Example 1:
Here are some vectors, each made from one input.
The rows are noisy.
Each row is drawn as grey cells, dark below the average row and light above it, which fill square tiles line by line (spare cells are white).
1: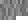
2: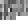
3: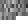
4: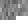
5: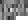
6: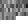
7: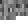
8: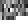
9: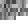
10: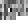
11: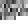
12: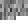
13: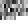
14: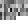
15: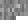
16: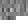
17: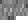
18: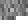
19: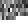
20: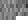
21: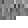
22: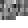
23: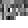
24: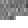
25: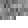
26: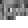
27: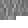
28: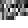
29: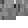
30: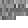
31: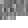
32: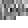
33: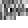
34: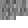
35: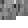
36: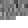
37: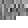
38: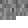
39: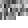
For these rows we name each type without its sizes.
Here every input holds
a point on a line, together with either a fixed value, or three true/false values.
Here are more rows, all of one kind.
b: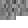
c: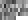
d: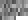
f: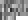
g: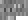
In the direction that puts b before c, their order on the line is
b, c, d, f, g.
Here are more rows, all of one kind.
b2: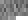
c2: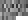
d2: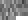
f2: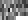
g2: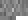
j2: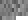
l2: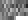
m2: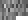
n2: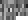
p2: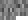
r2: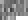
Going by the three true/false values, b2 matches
d2, f2 and r2.
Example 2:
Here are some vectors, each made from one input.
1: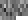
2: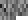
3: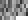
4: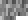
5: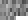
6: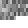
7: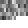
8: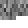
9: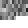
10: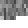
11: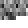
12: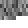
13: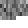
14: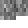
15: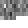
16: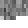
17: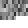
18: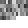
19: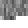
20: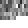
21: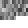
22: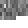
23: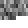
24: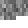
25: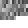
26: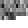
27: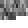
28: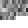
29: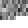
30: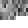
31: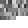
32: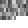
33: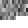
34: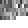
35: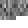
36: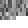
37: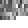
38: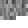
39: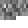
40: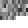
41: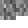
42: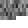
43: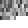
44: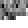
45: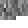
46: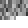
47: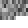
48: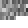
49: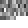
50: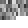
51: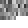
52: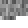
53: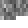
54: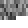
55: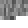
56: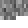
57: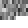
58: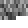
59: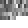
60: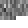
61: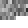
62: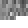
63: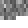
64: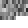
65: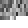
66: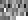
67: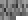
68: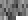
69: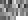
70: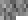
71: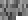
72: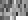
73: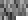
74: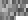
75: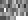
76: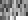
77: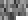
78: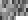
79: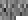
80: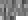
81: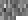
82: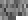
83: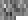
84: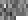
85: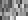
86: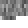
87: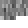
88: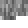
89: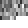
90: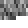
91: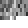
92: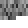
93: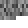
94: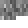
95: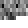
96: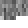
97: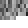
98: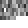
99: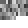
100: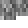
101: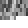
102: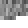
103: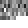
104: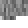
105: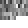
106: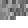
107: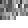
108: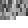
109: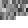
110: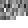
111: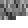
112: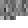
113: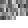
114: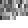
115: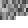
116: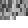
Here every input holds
either a point on an 11-point line, or a point on a 14-point line.
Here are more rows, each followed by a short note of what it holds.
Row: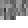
a point on a 14-point line
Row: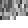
a point on an 11-point line
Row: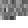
a point on a 14-point line
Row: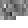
a point on a 14-point line
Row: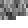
a point on a 14-point line
